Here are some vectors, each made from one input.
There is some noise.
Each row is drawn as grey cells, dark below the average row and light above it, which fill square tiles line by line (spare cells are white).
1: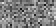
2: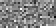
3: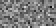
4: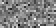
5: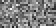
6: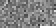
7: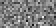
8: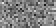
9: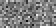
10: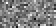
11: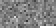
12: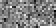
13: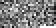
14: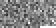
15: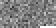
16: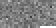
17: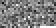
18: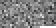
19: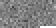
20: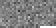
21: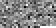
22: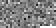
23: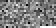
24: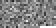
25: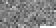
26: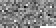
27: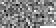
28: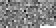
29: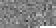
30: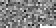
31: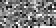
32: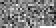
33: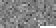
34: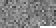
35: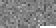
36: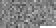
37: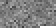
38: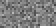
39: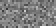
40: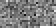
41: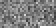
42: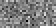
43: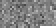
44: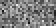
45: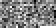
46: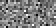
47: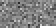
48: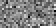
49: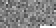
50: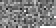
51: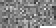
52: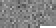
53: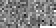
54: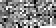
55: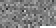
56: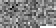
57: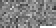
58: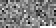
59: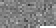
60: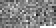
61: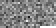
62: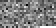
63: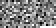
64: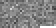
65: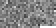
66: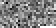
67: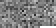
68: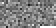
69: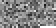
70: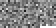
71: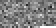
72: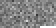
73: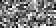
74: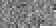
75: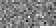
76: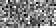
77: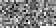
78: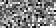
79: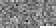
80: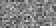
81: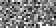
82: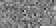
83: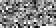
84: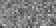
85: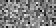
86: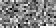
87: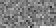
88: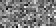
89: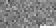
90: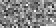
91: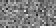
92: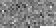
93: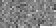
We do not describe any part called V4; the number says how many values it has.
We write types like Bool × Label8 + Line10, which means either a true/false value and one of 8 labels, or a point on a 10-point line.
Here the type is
(Line5 + Line6) × V4.
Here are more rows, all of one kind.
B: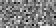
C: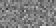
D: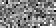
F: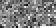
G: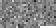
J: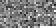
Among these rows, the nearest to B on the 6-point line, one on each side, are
D and G.
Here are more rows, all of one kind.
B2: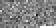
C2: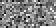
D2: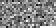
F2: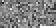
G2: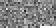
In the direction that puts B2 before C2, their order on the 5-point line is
B2, G2, D2, C2, F2.
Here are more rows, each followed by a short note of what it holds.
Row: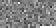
a point on a 6-point line and a value of V4
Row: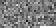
a point on a 6-point line and a value of V4
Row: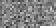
a point on a 5-point line and a value of V4
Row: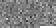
a point on a 6-point line and a value of V4
